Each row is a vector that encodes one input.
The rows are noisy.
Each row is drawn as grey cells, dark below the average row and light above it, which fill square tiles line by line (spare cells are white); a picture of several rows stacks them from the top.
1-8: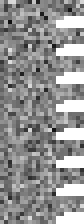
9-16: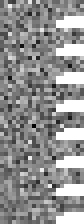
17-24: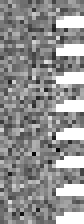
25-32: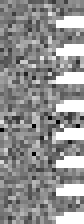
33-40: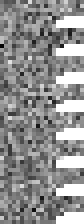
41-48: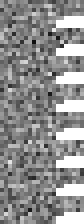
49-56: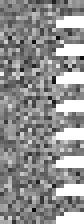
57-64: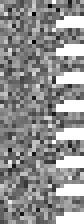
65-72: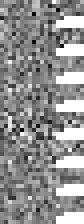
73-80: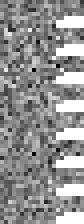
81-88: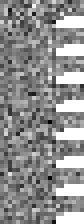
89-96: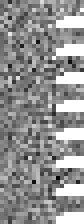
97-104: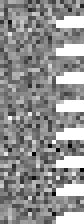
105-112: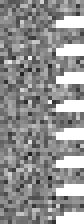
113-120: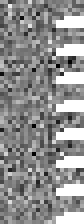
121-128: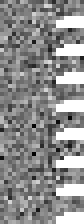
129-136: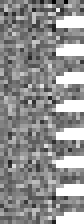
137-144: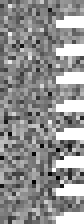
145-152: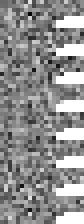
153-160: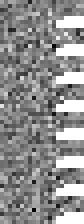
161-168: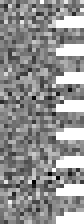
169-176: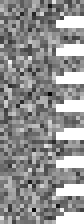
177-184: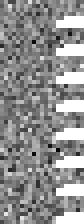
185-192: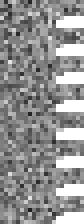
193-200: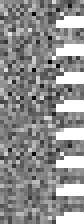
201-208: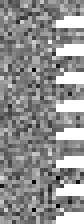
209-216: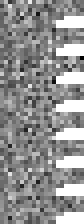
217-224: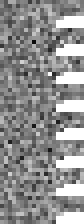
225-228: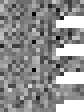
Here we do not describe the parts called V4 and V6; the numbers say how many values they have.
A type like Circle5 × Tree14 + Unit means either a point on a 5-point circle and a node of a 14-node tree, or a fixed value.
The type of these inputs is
Bool × Line7 + Tree9 + V4 × V6.
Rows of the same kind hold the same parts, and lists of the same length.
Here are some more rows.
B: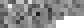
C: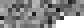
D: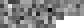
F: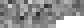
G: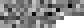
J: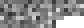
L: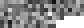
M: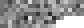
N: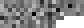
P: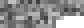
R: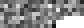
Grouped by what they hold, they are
B, D, F, M
C, G, N
J, L, P, R

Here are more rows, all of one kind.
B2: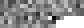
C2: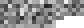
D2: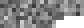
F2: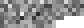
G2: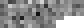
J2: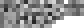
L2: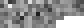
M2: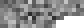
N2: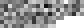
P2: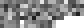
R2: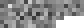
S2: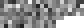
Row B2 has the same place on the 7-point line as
C2, F2 and L2.
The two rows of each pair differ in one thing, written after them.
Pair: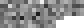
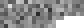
the place on the 7-point line
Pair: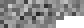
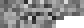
the true/false value
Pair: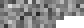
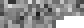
the place on the 7-point line
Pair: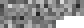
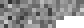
the place on the 7-point line
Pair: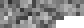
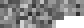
the place on the 7-point line
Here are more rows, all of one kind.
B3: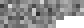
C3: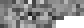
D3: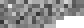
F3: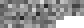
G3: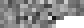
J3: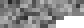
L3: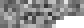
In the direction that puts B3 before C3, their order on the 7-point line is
J3, B3, F3, G3, D3, L3, C3.
